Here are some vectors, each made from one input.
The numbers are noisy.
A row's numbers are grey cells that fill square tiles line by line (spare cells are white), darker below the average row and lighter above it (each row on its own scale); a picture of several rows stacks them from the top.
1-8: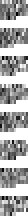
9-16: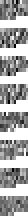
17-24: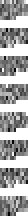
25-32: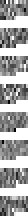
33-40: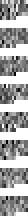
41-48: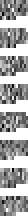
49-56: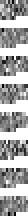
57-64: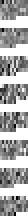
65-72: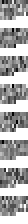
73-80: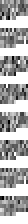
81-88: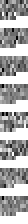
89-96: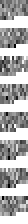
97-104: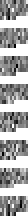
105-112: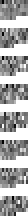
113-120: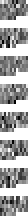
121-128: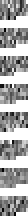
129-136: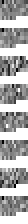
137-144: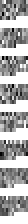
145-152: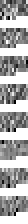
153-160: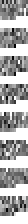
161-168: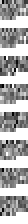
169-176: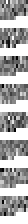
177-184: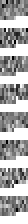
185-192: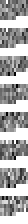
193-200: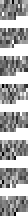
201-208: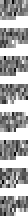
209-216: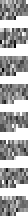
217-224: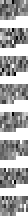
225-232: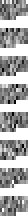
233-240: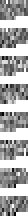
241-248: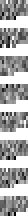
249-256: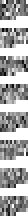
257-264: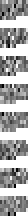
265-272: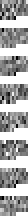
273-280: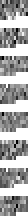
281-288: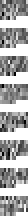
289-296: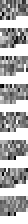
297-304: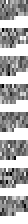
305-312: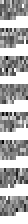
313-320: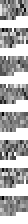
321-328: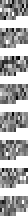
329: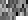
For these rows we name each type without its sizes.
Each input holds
either three true/false values, or a list of points on a line.
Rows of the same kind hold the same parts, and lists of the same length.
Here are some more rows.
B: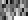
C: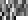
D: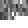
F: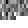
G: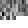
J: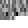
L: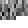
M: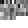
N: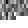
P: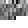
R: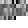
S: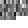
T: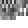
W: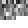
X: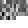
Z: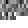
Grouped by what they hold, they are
B, G, W, X
C, D, L, P, R, S
F, N, Z
J
M, T

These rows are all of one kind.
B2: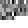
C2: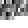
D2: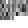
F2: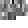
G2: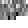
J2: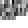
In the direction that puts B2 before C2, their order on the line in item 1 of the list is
D2, B2, C2, J2, F2, G2.
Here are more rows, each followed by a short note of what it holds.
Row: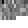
three true/false values
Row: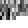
a list of two items
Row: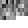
a list of one item
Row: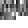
a list of three items
